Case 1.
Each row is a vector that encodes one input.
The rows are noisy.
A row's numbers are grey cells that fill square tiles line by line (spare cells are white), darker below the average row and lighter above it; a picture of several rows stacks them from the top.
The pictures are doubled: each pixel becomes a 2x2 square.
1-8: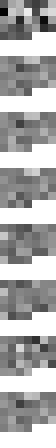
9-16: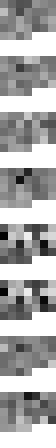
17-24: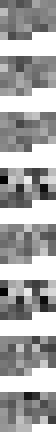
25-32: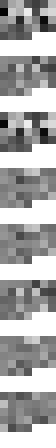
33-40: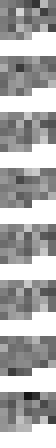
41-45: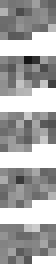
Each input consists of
a list of up to two points on a 4-point line.
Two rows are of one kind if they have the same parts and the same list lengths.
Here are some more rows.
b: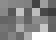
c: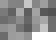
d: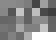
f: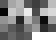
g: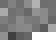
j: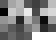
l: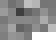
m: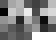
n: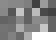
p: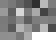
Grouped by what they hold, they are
b, c, d, n, p
f, j, m
g, l

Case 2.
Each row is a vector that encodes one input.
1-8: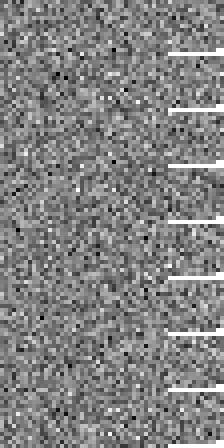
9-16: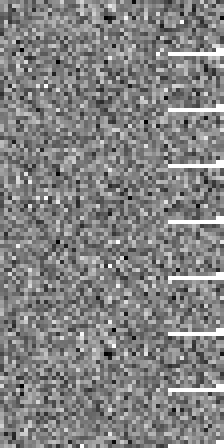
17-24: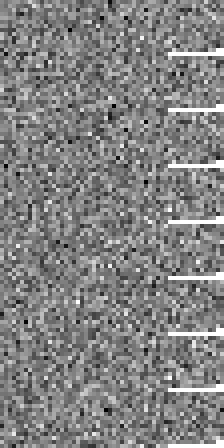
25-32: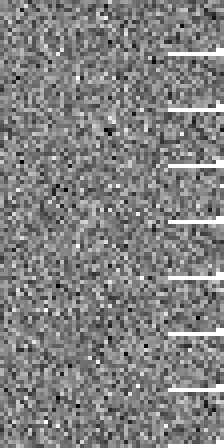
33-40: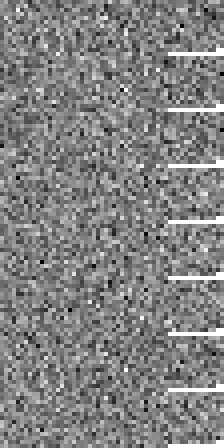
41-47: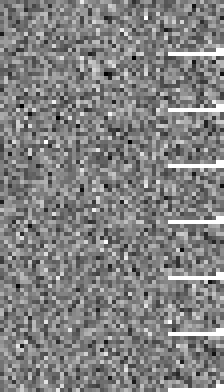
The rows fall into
2 kinds.
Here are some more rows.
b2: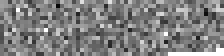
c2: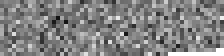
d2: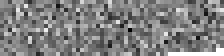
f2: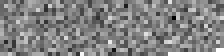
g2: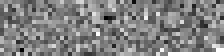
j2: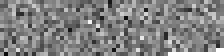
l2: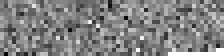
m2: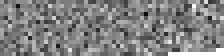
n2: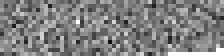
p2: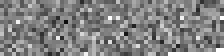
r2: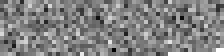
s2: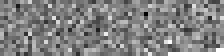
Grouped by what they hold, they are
b2, d2, g2, n2
c2, f2, j2, l2, m2, p2, r2, s2

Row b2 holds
a point on a 5-point line.
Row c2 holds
one of 5 labels.
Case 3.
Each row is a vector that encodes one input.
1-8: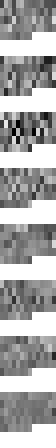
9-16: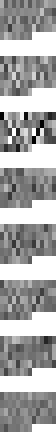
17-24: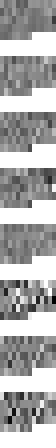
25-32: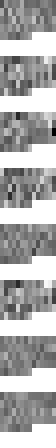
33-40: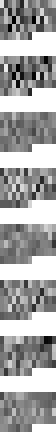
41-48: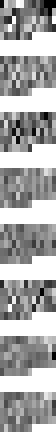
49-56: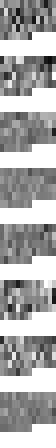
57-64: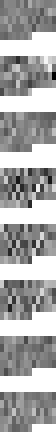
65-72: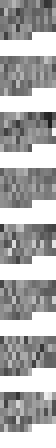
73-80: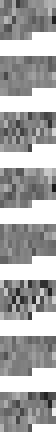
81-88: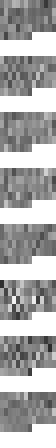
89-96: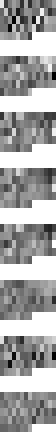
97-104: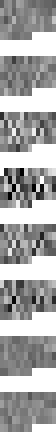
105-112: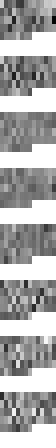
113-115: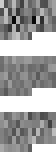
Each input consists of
a node of an 11-node tree and a true/false value.
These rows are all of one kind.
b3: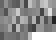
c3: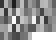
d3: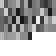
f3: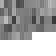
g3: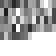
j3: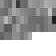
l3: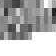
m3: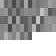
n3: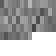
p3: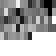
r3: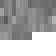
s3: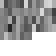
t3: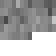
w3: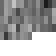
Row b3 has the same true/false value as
f3, j3, n3 and w3.
